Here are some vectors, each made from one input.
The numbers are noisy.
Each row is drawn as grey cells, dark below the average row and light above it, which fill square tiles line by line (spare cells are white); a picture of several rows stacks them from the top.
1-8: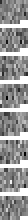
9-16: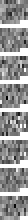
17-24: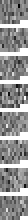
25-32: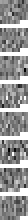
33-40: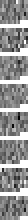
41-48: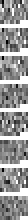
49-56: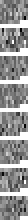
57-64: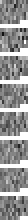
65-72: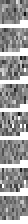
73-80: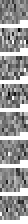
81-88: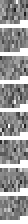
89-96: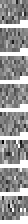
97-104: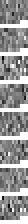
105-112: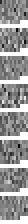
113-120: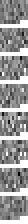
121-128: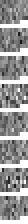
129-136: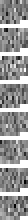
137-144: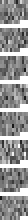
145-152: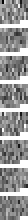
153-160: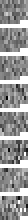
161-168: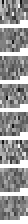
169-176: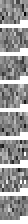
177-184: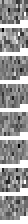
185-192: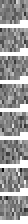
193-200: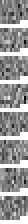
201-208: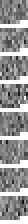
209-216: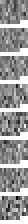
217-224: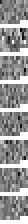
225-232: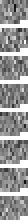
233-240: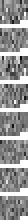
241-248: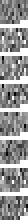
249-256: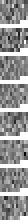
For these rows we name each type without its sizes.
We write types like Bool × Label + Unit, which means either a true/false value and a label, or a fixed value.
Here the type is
(Bool × Bool × Bool × Bool + Circle) × Line.
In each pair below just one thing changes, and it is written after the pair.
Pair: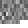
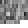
the place on the line
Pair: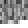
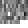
the place on the line
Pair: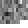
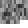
the place on the line
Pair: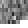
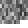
the place on the line
